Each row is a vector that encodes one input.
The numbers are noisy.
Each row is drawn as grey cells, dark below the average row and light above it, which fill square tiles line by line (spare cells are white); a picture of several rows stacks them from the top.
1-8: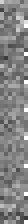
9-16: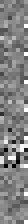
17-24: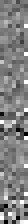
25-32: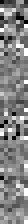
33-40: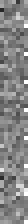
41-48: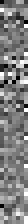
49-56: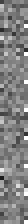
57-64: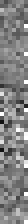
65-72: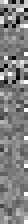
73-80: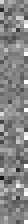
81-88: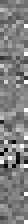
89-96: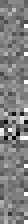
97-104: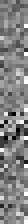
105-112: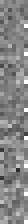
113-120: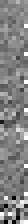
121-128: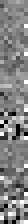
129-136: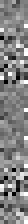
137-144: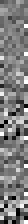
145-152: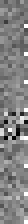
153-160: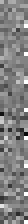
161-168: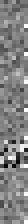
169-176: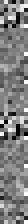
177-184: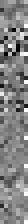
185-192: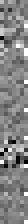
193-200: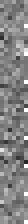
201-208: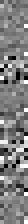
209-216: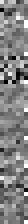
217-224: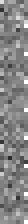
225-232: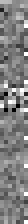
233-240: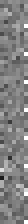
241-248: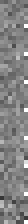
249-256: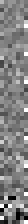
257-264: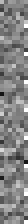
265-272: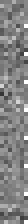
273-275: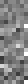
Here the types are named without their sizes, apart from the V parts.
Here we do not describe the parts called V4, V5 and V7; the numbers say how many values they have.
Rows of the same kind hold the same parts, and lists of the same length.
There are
3 kinds of row.
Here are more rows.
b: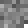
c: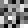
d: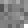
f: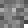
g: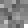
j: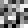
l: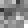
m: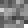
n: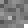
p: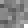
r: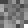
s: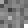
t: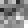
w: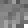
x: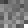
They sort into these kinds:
b, g, l, r, t, w, x
c, j
d, f, m, n, p, s

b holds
a point on a line, a value of V5 and a value of V7.
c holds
a true/false value and a value of V4.
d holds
a point on a line, a node of a tree, a value of V5 and a value of V7.
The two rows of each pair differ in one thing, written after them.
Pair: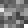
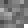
the place on the line
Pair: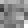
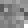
the value of V5
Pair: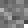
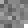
the place on the line
